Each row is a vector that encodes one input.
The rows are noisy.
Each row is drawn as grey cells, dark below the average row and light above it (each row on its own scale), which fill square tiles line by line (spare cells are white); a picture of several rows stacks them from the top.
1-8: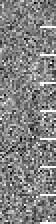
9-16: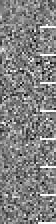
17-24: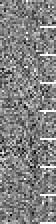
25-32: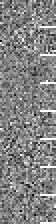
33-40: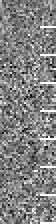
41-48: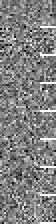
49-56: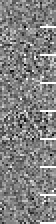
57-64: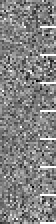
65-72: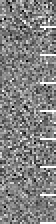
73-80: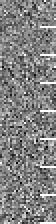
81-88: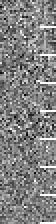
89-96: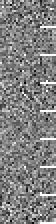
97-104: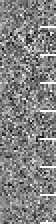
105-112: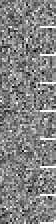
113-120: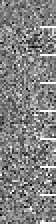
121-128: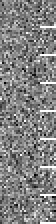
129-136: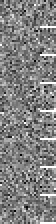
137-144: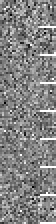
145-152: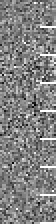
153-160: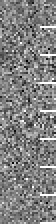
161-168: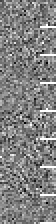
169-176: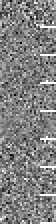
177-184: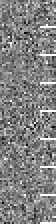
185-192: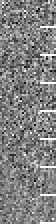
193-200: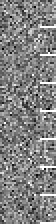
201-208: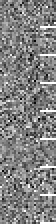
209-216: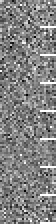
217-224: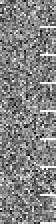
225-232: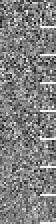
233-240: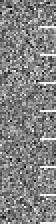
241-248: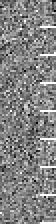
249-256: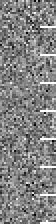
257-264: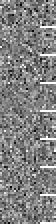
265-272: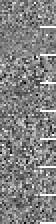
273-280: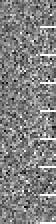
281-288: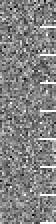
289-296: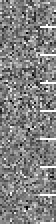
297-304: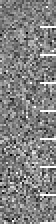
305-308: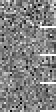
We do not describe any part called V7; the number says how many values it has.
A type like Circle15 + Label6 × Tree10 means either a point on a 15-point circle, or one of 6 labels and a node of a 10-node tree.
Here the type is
Label9 × (Line8 + V7) × Line9.
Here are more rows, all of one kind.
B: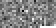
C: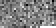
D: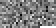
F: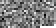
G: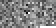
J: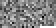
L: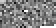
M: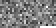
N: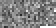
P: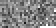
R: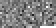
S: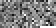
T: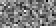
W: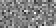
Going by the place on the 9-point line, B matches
F, L and W.
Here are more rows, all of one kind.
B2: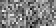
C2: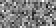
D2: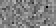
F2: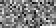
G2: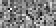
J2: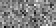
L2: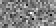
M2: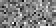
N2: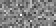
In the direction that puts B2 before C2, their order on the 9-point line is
L2, G2, M2, N2, B2, D2, C2, F2, J2.
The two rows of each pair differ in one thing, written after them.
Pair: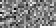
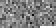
the place on the 9-point line
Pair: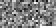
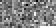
the place on the 8-point line
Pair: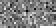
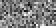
the label
